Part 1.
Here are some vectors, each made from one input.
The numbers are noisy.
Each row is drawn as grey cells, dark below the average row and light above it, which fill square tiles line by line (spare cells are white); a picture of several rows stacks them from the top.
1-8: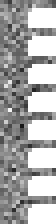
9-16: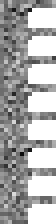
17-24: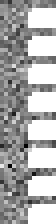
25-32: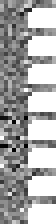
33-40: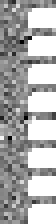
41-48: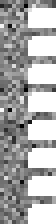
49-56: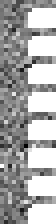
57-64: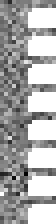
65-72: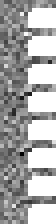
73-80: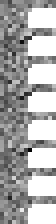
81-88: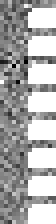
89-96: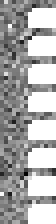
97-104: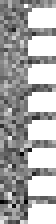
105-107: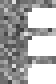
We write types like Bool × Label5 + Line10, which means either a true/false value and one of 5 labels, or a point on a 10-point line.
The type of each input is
Bool × (Circle13 + Unit).
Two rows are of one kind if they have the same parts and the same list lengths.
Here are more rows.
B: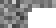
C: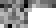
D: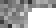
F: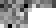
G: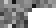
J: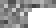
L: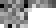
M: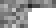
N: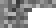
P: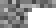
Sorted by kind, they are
B, D, G, J, M, N, P
C, F, L

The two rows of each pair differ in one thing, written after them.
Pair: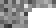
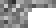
the place on the 13-point circle
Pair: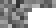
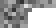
the place on the 13-point circle
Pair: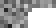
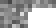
the place on the 13-point circle
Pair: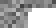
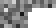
the true/false value
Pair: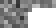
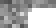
the true/false value
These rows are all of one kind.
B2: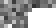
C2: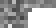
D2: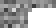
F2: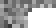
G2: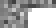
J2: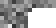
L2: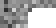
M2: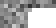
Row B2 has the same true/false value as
C2 and J2.
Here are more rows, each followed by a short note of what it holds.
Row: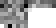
a true/false value
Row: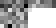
a true/false value
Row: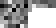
a true/false value
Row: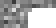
a point on a 13-point circle and a true/false value
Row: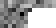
a point on a 13-point circle and a true/false value
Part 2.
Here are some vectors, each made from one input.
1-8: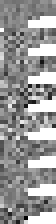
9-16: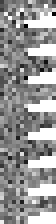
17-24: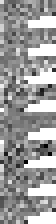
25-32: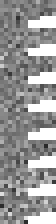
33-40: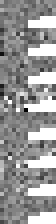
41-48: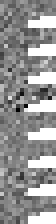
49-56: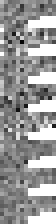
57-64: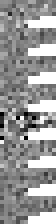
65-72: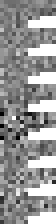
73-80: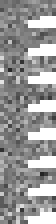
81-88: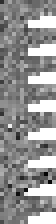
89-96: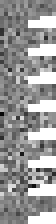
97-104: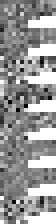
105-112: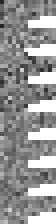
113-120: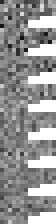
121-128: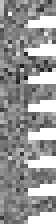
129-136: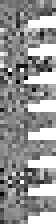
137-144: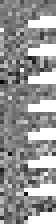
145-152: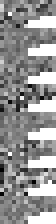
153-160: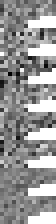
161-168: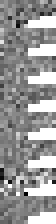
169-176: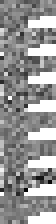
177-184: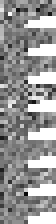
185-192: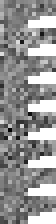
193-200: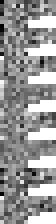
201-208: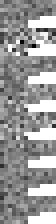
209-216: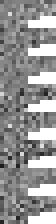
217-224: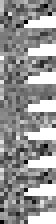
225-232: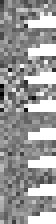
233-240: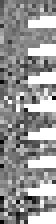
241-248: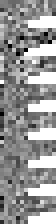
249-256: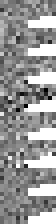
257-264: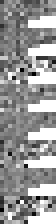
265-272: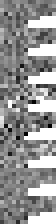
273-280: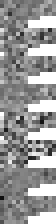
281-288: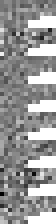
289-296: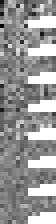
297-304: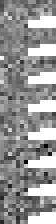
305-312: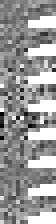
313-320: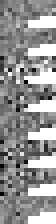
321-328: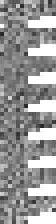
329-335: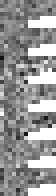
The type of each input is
Label12 × Label12 + Unit.
